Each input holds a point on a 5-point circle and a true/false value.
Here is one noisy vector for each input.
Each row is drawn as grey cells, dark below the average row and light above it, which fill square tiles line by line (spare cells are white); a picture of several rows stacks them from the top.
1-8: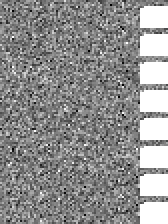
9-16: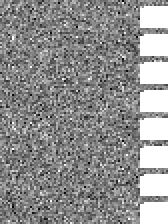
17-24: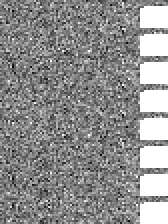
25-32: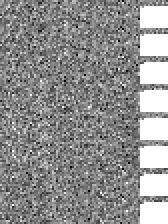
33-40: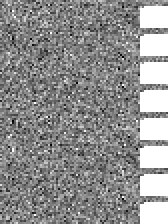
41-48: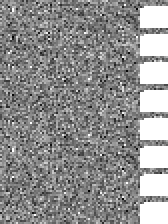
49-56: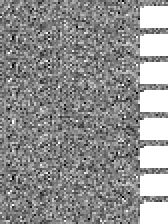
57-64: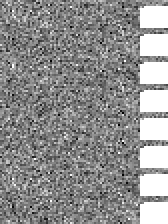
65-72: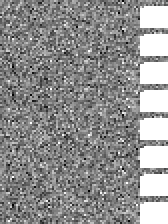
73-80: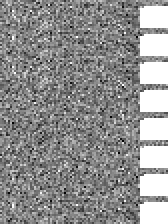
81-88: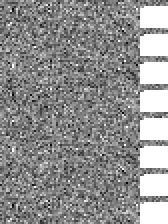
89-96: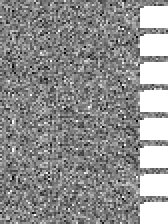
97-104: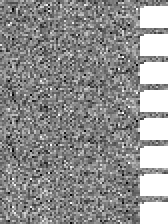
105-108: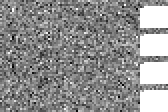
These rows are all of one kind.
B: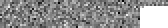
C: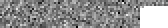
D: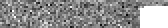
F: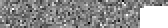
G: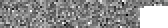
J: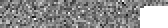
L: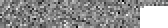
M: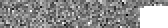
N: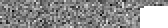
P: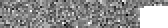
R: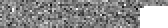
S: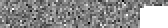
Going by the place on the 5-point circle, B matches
C, D and L.
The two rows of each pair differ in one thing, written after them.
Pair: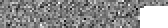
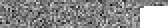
the true/false value
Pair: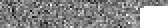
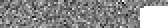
the true/false value
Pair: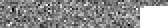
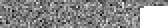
the place on the 5-point circle
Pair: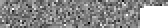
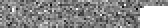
the true/false value
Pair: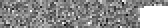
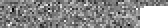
the true/false value
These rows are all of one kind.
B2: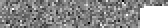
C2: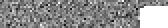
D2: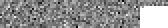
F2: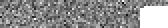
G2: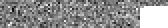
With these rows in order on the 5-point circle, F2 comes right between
C2 and G2.
